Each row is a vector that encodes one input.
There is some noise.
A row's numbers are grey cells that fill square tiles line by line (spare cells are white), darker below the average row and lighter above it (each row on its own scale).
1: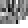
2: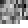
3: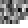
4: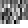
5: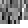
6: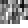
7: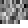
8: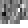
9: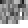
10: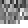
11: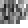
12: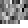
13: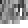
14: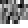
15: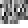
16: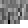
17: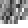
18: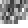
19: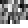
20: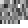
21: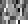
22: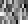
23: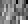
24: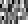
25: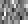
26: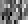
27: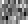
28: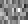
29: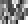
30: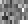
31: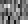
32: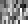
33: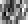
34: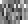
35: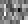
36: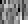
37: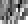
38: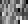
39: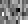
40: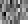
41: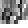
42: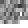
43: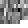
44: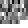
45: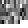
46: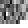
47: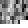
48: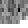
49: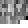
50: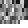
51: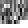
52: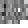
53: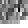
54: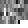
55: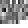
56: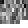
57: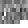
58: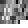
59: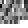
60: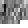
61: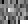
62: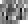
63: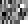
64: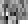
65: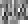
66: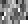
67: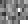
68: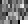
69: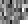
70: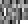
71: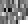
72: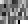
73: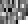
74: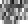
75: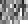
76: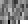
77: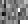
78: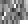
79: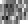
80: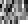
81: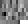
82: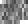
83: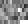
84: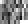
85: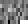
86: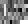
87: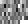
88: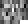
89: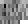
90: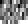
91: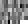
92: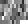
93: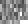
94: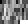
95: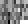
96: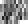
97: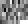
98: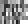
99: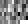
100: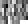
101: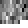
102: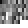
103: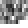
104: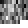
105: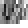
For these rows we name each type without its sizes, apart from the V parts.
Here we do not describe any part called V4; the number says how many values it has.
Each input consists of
a label, together with either a node of a tree, or a value of V4.
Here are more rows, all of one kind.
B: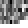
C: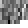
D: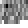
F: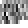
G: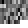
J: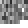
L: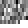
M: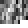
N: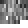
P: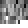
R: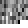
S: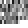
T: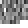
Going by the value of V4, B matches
C, G, J and M.
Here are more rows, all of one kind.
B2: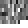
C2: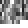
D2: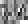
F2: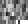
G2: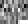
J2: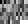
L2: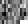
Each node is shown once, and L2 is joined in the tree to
B2 and F2.
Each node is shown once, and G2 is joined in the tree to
D2.
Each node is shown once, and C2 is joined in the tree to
J2.
